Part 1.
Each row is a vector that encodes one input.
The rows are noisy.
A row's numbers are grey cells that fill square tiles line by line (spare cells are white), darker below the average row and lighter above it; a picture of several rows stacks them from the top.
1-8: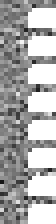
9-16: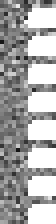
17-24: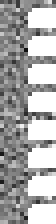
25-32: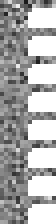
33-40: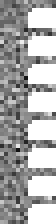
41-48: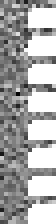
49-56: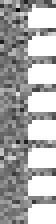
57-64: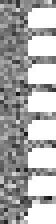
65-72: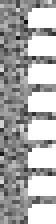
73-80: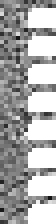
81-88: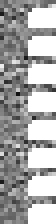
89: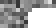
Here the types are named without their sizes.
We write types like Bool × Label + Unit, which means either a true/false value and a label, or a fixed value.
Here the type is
Bool × Bool × Bool × Line.
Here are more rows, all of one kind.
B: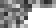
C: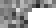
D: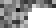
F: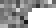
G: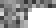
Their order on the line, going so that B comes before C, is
B, D, G, C, F.
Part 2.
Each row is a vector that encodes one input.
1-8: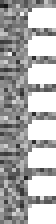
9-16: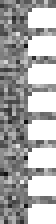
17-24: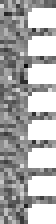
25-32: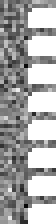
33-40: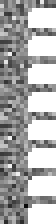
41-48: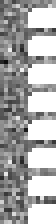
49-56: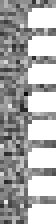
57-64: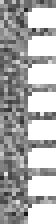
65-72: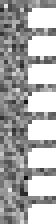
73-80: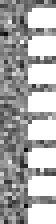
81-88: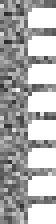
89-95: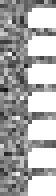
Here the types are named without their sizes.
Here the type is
Bool × Bool × Bool + Circle.
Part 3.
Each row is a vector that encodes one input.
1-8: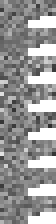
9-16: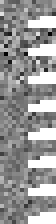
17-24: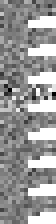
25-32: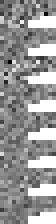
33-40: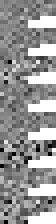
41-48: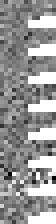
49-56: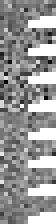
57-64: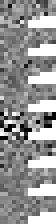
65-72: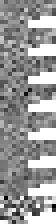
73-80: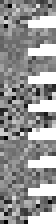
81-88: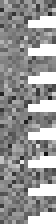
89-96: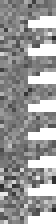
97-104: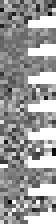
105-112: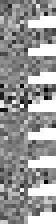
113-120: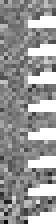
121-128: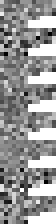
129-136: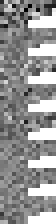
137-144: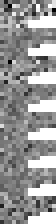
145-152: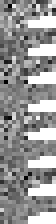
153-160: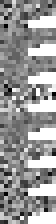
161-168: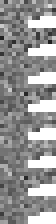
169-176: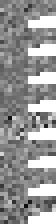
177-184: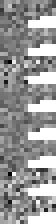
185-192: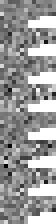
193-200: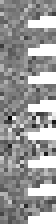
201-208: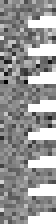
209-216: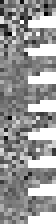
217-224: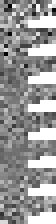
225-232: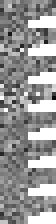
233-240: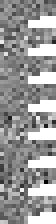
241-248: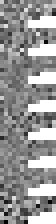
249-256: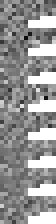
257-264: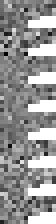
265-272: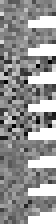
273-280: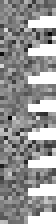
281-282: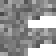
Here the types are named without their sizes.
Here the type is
Bool × Bool × Bool + Line.
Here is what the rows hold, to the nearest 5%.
About 20% of them hold a point on a line. The rest hold three true/false values.
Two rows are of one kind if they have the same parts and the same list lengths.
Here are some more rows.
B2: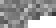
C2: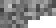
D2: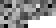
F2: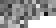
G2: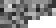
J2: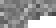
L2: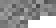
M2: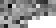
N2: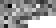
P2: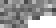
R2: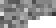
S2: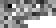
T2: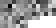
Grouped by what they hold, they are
B2, C2, G2, J2, L2, P2, R2
D2, F2, M2, N2, S2, T2

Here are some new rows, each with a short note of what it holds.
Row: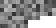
three true/false values
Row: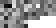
a point on a line
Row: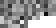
a point on a line
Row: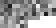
a point on a line
